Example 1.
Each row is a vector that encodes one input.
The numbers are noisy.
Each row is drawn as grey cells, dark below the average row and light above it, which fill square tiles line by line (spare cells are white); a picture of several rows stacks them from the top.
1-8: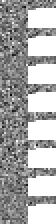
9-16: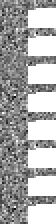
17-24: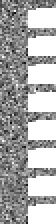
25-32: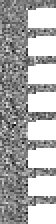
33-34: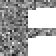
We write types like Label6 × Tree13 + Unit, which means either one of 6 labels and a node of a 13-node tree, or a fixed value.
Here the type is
Tree8.
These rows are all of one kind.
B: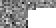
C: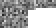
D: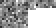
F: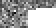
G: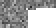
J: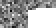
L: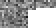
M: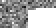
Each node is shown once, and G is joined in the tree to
C, J, L and M.
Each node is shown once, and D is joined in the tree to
C.
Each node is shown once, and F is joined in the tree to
M.
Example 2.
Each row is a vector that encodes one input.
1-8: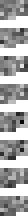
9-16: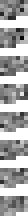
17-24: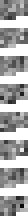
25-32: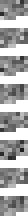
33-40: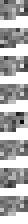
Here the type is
Bool × Bool × Bool.
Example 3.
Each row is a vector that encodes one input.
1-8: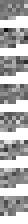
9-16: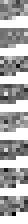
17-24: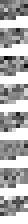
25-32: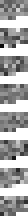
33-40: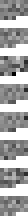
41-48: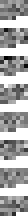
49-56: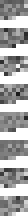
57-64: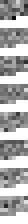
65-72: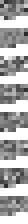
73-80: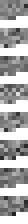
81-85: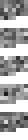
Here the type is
Bool × Bool × Bool × Bool.
